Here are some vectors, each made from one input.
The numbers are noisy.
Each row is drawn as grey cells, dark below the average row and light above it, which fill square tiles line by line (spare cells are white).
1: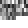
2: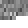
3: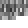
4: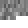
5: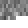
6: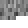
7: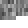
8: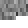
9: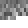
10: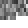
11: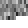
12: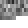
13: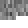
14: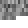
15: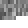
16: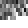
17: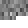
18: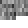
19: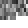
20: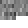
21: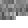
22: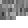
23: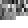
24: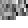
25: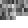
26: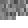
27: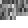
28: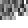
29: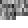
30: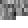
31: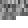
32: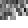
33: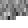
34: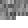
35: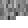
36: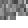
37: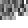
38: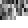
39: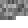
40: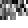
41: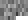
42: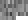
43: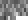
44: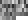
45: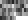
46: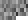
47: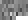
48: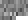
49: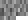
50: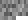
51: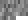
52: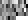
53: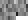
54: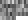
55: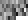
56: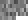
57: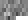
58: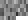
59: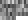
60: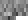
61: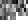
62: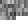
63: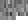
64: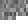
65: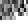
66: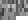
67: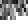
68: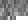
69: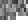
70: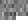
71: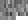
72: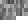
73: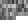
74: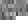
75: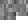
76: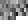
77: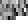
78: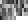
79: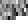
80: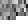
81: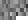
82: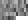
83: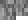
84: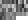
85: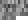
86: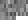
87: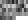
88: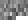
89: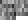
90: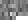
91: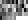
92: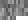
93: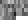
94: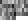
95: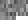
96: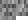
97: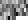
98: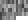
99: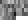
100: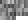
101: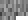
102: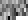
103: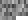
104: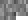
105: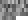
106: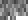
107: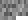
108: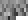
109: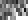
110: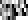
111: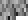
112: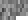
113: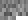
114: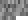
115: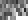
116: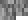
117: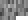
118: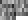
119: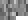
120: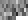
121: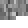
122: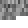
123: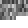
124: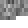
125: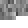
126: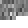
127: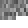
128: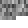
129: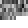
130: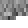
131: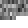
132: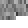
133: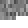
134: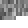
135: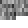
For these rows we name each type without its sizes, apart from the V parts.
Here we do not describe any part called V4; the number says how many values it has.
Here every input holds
a list of items, each a true/false value and a value of V4.
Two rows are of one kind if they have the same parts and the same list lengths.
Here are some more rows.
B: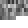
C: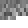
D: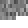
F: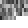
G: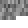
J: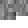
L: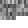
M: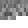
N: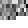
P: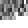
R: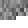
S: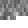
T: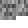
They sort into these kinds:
B, F, N, R
C, D, G, J, L, M, S, T
P

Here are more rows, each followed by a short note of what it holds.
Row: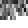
a list of one item
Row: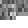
a list of two items
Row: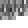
the empty list
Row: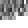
the empty list
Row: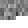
a list of two items
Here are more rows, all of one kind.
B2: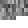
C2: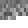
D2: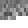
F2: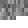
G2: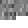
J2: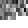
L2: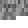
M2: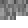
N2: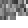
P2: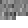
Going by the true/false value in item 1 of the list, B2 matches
C2, D2, F2 and L2.
